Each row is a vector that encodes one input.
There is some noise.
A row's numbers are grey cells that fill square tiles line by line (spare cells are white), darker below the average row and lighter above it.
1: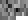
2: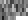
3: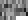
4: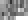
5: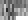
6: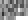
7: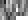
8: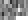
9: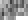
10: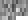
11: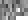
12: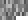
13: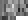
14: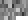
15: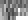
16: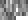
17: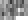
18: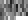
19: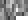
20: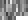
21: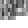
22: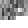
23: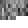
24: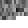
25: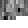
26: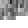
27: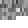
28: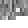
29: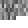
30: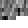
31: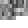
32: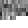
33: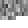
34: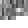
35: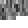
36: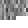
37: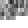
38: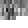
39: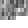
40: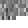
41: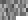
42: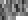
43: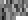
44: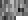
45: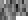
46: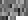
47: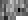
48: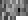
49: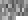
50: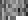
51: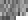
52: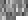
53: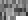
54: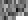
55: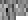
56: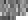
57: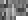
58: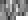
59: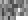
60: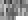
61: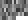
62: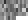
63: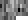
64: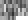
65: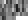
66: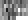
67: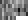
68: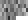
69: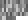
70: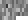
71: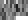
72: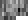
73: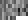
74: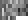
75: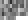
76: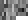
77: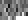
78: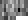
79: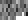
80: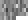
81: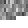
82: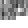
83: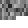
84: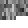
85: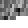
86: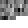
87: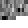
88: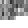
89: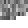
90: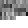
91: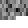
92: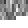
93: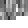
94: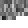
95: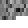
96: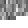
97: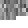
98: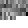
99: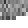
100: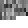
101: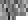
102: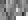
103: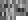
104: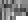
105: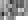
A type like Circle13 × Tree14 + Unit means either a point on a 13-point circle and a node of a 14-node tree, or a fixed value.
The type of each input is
Circle6 × (Circle6 + Line6).
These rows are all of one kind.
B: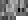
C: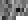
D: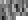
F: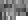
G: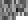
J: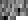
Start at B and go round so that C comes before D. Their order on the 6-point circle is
B, J, C, G, D, F.
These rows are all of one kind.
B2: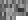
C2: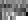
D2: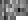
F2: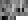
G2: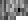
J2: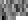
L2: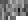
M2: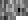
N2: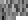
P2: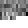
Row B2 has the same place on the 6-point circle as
C2 and P2.
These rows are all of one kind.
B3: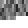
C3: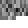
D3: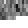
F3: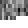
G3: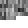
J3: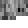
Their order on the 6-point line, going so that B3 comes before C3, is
J3, G3, D3, B3, F3, C3.
